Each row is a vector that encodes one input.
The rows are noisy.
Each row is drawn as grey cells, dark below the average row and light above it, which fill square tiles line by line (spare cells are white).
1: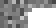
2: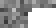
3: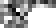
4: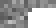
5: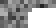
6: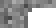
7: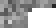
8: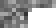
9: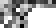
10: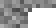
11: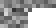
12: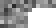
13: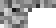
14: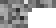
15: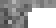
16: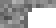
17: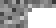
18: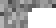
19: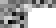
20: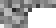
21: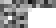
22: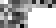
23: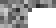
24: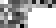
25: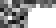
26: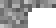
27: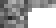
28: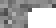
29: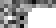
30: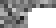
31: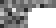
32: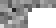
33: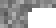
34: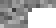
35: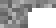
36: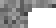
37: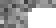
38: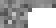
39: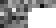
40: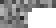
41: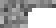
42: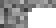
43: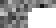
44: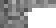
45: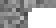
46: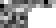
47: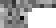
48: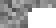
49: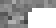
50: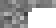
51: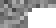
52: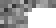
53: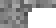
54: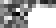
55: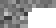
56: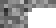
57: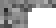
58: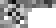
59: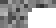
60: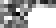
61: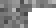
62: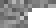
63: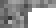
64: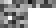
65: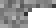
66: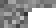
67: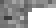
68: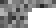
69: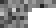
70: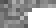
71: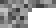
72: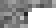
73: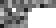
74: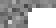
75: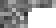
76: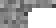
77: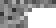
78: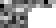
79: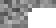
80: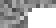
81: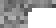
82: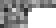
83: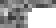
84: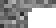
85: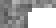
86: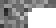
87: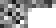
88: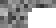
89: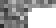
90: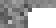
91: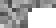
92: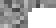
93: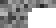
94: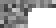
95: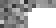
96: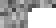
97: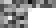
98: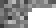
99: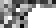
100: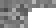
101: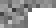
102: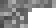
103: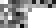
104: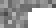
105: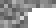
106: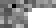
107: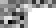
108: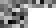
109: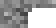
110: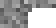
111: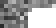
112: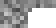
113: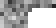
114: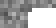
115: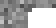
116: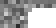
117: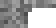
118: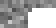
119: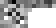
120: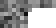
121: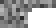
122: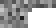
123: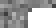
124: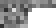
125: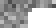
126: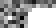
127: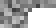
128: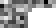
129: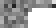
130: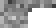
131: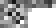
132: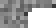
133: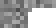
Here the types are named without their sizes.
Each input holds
either a node of a tree, or a list of points on a line.
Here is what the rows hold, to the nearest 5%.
About 15% of them hold a node of a tree. The rest are lists of points on a line.
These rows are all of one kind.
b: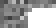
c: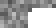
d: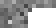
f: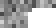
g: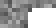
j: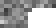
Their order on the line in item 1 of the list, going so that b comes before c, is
b, d, g, c, j, f.
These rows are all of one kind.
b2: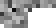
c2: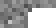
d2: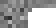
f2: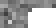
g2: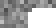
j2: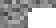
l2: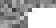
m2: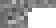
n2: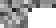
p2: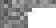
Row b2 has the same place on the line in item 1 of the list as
c2, l2 and m2.
